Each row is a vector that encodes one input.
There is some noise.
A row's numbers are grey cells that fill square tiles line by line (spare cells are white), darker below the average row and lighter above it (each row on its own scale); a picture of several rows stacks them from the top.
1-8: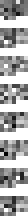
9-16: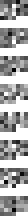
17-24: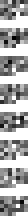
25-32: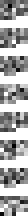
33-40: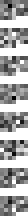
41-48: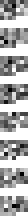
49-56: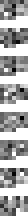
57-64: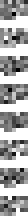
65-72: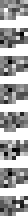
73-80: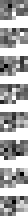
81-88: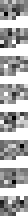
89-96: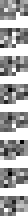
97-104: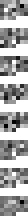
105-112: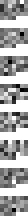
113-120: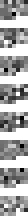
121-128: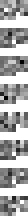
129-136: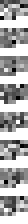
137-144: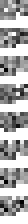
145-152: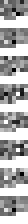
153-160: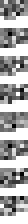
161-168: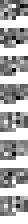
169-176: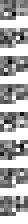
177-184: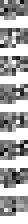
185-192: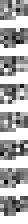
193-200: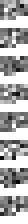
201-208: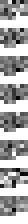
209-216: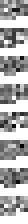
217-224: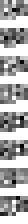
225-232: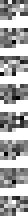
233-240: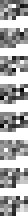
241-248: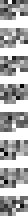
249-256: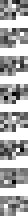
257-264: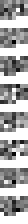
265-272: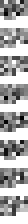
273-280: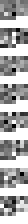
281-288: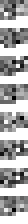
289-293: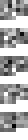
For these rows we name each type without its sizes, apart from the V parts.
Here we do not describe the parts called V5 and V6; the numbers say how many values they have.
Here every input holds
a value of V5, together with either a label and a true/false value, or a value of V6.
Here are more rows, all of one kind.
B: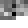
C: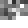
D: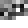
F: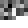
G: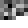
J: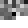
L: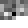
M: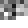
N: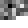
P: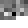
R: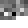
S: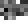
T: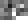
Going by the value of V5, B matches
L, M, P and R.
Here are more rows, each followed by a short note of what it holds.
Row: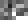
a label, a true/false value and a value of V5
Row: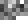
a value of V5 and a value of V6
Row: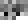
a value of V5 and a value of V6
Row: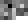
a label, a true/false value and a value of V5
